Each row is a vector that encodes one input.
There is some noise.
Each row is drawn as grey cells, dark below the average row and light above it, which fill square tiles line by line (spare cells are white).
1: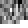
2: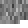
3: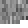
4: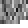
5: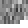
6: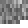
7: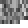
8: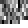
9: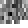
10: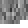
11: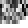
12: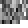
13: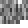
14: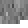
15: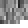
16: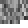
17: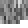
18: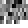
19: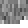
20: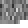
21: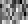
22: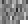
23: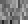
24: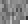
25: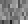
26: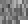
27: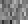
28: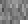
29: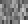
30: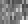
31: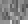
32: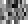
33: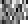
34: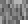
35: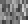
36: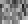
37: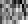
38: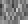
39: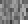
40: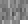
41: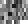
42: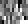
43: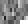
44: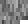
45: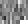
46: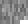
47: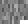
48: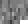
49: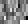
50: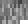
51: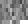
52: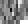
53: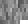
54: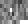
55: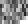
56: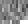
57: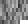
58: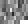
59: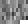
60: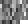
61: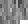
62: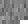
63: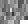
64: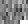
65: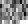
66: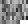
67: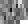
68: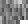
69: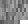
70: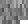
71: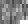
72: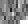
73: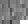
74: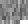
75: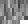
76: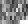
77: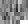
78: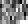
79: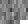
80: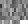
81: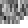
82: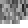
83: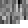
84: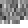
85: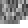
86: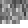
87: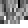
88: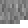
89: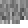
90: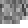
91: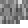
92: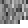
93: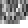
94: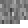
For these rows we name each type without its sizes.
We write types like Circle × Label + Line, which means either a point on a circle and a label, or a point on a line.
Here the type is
Bool × (Circle + Label) + Unit.
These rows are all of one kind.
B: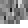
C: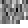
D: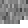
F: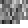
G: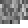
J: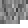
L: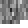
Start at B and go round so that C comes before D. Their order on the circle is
B, C, L, J, F, D, G.
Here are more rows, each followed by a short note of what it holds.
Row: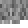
a label and a true/false value
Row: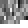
a label and a true/false value
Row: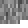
a point on a circle and a true/false value
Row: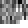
a point on a circle and a true/false value
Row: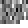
a point on a circle and a true/false value
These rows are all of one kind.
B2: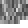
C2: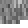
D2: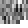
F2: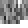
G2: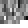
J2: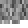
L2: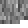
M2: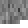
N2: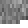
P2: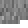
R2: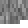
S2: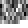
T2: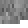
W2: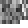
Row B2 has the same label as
C2, D2 and F2.
